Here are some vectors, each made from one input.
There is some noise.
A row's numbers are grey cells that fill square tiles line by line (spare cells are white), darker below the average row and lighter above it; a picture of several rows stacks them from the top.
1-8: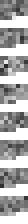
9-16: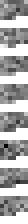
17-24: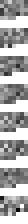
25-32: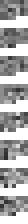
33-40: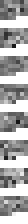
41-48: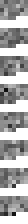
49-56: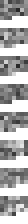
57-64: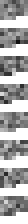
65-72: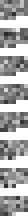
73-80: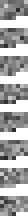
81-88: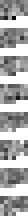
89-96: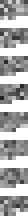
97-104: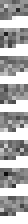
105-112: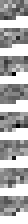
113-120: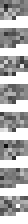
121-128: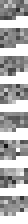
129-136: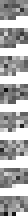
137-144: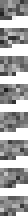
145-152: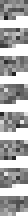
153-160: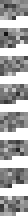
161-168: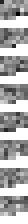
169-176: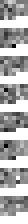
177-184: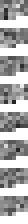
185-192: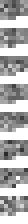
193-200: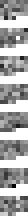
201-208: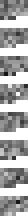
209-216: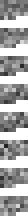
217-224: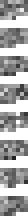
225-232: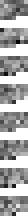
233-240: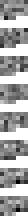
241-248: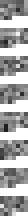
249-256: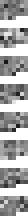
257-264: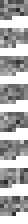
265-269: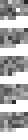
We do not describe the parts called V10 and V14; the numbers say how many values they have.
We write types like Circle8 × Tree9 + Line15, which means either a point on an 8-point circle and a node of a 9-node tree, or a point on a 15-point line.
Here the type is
Bool × Bool × Bool × (Line11 × V10 + V14).
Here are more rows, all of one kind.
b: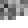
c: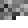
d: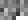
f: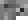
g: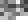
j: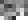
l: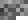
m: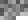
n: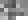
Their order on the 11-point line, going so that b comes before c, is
f, g, j, n, b, m, l, d, c.
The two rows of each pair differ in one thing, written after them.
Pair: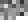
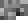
the value of V14
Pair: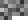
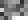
one of the three true/false values
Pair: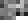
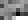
one of the three true/false values
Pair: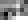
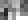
one of the three true/false values
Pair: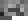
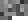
one of the three true/false values
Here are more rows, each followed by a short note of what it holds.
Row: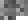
a point on an 11-point line, three true/false values and a value of V10
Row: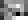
three true/false values and a value of V14
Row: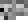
three true/false values and a value of V14
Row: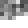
a point on an 11-point line, three true/false values and a value of V10
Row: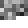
three true/false values and a value of V14
